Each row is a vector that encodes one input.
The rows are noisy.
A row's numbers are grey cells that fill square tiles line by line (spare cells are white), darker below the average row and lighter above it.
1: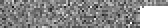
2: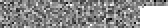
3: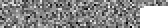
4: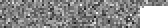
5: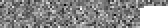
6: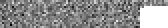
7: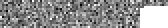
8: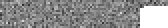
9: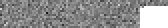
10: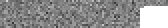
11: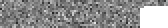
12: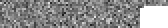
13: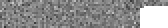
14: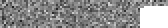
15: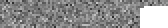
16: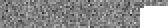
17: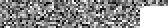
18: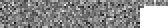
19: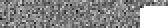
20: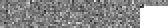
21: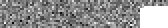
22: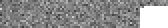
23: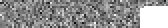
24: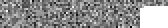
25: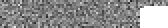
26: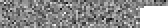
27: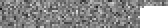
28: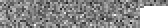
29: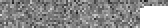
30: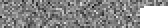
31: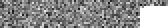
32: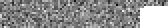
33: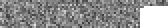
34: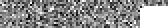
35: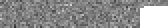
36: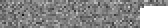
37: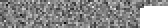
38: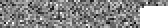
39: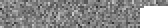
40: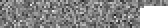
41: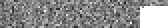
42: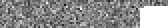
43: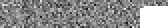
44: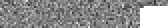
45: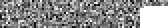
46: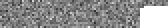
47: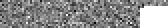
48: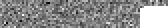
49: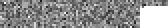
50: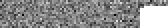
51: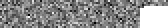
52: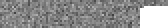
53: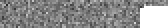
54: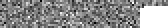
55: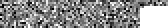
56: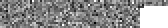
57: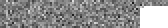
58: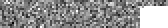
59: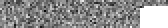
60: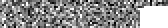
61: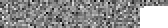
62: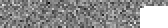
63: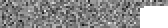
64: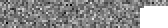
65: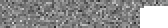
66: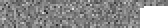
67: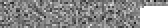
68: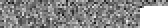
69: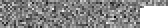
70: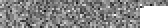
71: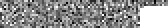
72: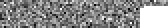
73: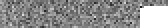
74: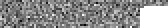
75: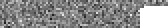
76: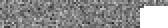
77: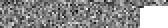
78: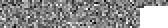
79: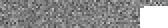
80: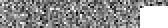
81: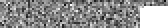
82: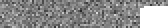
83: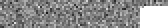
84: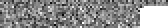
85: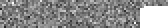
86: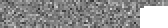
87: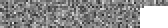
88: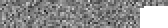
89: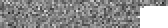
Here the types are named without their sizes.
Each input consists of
a point on a line, together with either a point on a line, or four true/false values.
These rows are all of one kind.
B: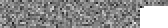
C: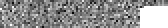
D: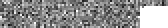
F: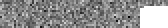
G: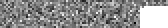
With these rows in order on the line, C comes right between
B and G.
